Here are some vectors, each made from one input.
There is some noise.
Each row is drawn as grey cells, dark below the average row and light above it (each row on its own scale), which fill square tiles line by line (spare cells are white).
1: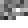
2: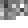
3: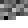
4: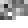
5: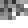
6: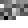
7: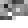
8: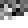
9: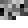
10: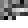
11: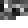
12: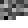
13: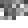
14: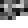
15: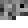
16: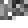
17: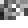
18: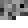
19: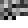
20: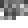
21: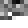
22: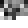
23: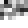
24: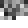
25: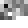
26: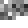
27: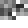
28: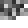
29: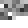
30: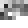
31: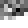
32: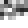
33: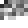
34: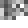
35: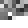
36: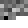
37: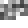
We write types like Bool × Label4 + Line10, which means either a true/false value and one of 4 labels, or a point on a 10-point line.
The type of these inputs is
Label7.
